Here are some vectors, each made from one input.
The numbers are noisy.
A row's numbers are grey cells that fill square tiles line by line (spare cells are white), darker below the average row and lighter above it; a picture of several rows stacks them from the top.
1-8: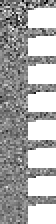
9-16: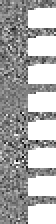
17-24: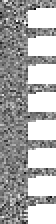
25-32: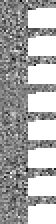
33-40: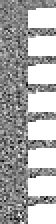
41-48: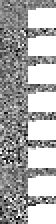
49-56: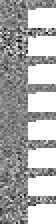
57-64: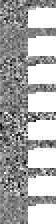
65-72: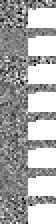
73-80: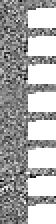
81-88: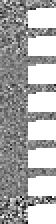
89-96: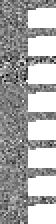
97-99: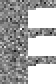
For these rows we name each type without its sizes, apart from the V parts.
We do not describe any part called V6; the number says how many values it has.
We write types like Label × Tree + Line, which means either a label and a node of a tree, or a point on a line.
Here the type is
Tree × (Tree × V6 + Unit) + Unit.
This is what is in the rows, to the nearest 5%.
About 5% of them hold a fixed value. The rest hold a node of a tree, together with either a fixed value, or a node of a tree and a value of V6.
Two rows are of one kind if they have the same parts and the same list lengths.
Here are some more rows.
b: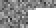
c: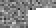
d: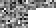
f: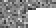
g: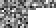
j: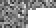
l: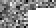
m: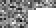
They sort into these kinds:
b, f, j, l
c, g, m
d

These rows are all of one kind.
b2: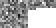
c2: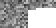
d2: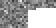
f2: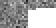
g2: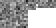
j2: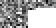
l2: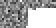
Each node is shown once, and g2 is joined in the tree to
c2 and d2.
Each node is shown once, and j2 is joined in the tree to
b2 and d2.
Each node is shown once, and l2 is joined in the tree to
f2.
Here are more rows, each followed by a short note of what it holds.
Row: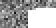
a fixed value
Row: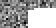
a node of each of two trees and a value of V6
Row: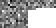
a fixed value
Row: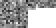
a node of a tree
